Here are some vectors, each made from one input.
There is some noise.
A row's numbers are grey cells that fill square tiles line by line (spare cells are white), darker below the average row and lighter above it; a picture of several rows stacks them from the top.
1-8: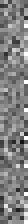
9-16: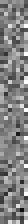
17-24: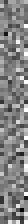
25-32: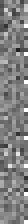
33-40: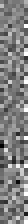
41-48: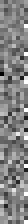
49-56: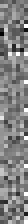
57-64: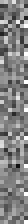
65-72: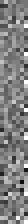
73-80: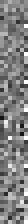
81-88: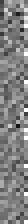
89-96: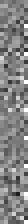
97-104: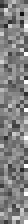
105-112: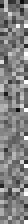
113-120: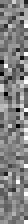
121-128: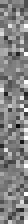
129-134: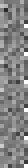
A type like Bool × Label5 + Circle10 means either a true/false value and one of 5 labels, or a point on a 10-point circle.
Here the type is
Circle10 + List2(Line5).
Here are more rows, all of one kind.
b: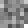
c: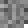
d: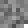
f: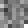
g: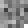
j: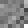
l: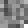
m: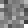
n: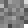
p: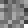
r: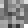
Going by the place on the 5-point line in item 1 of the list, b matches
g, j and r.
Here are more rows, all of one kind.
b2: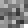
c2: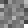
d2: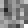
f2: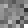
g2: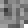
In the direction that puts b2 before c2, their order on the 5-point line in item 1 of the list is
f2, b2, c2, g2, d2.
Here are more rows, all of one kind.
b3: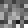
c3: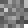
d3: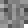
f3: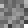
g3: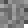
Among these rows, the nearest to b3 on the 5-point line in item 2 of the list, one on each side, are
c3 and f3.
